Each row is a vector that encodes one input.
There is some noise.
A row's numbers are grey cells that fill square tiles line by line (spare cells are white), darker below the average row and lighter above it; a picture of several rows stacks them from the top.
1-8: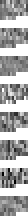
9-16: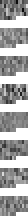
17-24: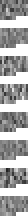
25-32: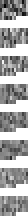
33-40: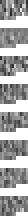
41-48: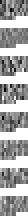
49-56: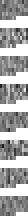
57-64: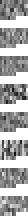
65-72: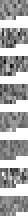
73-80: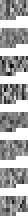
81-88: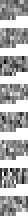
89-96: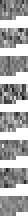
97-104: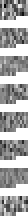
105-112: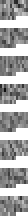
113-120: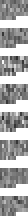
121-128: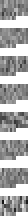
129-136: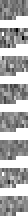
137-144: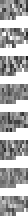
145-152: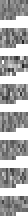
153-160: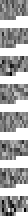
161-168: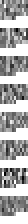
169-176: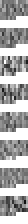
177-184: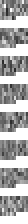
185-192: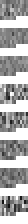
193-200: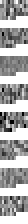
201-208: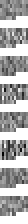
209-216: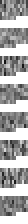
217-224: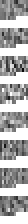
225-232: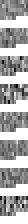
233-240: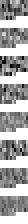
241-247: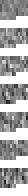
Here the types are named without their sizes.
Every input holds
either a node of a tree, or four true/false values, or a list of points on a circle.
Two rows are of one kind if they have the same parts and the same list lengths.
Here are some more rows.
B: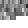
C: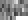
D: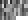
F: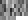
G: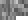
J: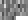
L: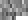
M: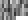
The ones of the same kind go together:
B, J
C, D
F
G
L
M

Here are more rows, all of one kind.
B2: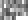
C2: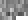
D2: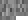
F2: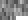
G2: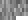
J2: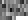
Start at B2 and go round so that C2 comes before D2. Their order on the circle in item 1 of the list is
B2, J2, G2, C2, D2, F2.
